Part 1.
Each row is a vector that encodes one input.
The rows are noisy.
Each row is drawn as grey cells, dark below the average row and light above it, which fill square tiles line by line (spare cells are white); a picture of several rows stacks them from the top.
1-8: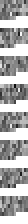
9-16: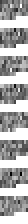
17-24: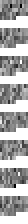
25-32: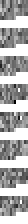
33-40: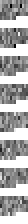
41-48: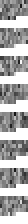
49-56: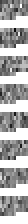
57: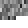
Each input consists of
four true/false values.
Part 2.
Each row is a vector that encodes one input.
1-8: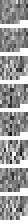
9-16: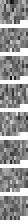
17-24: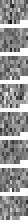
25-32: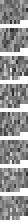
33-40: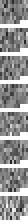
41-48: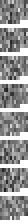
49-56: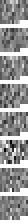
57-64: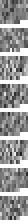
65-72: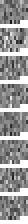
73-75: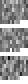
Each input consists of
either a fixed value, or three true/false values.
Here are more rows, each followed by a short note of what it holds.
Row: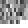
a fixed value
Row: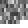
three true/false values
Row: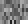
three true/false values
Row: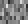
three true/false values
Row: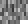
three true/false values
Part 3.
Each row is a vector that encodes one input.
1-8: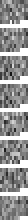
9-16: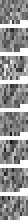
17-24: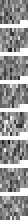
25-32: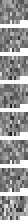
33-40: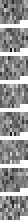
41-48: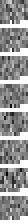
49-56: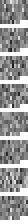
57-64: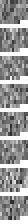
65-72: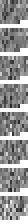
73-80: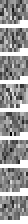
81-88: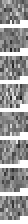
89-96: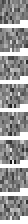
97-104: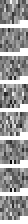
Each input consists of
either a fixed value, or three true/false values.
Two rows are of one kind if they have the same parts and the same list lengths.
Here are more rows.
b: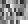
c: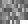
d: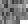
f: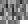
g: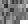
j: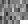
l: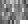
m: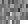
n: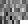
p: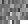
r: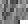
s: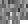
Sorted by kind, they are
b
c, d, f, g, j, l, m, n, p, r, s

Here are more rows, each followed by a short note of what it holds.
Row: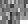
three true/false values
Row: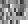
a fixed value
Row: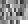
a fixed value
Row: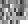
a fixed value
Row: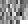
a fixed value
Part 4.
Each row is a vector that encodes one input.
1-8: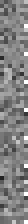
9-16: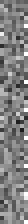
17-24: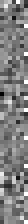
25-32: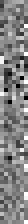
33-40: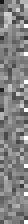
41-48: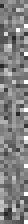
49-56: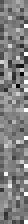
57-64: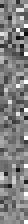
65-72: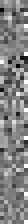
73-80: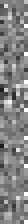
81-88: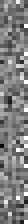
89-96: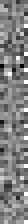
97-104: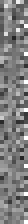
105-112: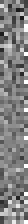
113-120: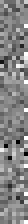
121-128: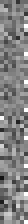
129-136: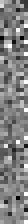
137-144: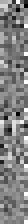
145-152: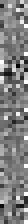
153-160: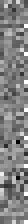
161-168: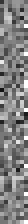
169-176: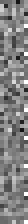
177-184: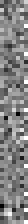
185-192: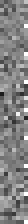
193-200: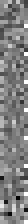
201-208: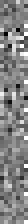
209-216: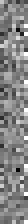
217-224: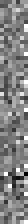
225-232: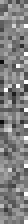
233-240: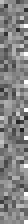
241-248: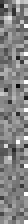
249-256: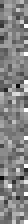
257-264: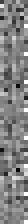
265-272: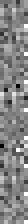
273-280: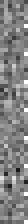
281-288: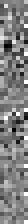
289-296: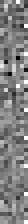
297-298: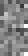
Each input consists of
a point on an 18-point line.
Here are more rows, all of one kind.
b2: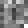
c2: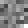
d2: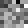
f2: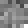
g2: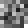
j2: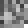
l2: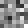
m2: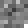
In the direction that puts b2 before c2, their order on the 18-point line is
m2, b2, l2, g2, d2, j2, f2, c2.
